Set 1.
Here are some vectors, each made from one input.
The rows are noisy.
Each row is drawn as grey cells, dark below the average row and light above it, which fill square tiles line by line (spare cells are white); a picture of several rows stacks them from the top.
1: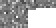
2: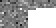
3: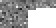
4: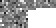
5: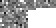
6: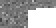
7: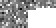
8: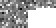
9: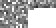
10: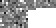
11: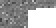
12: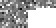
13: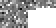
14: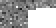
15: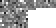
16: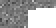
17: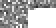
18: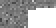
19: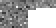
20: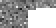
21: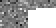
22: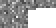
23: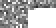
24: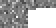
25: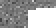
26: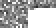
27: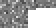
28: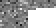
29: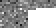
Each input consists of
a node of a 7-node tree.
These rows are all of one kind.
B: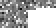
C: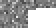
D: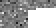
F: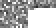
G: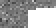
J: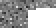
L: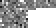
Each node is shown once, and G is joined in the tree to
C, D and J.
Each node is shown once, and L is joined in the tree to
D.
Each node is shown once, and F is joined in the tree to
C.
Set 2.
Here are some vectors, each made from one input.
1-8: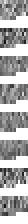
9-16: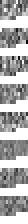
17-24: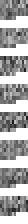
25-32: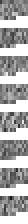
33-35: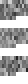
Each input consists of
a node of an 8-node tree.
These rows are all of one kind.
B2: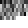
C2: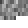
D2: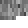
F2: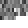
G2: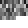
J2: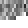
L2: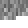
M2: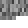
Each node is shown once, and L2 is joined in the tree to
B2 and J2.
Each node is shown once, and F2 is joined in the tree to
D2.
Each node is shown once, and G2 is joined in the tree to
C2.
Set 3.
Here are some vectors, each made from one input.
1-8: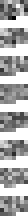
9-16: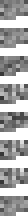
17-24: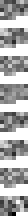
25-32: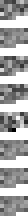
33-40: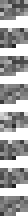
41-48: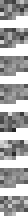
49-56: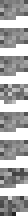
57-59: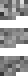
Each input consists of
a node of a 9-node tree.
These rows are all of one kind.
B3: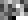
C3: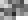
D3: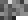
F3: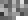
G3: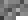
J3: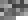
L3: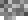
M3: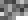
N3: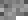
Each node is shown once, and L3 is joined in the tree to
N3.
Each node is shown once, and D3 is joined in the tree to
B3 and G3.
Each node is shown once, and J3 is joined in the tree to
C3, G3 and M3.
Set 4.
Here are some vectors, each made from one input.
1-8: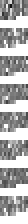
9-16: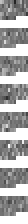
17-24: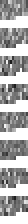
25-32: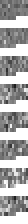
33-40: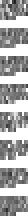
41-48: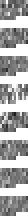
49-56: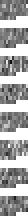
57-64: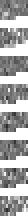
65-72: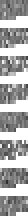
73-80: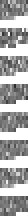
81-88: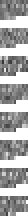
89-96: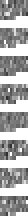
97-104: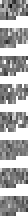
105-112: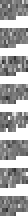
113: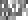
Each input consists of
either a fixed value, or three true/false values.
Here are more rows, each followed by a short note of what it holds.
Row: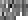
a fixed value
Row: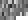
a fixed value
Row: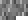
three true/false values
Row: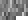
three true/false values
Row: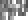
three true/false values
